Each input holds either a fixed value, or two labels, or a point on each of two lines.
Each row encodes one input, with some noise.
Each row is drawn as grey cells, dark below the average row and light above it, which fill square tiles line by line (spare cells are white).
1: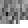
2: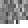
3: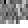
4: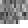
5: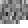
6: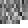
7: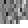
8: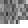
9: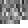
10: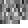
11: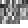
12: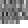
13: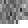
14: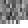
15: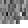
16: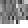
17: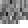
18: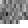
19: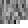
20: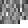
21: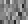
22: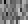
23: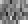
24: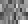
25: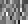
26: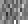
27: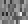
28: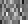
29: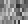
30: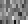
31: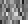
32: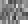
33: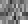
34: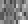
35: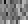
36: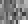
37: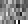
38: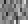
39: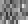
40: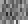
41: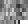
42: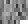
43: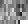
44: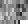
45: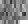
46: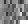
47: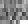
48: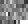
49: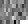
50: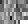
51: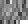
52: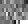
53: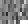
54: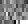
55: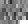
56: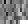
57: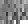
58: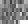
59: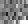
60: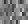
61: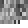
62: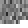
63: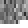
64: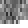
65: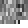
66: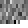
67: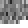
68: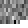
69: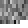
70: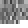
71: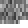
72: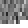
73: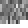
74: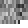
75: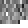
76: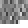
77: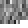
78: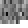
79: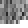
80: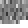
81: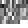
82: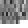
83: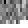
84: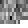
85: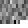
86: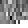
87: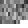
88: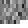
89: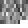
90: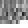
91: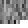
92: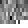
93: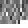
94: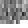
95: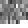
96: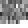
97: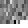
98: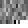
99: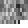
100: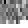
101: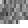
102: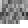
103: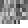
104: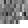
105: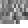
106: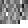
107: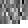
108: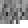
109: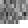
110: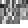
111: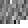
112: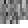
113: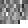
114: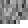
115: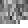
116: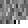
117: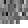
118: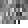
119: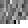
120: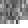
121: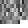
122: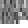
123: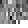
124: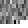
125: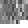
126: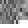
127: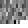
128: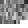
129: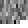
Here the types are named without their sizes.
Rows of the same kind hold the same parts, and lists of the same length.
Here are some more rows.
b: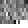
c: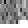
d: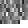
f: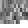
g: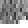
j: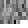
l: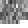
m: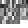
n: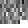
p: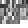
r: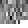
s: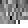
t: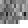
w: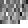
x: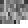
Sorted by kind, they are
b, d, j, n, r, s, w, x
c, f, g, l, t
m, p

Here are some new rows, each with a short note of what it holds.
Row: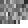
a point on each of two lines
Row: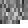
a point on each of two lines
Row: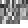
a fixed value
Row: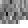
two labels
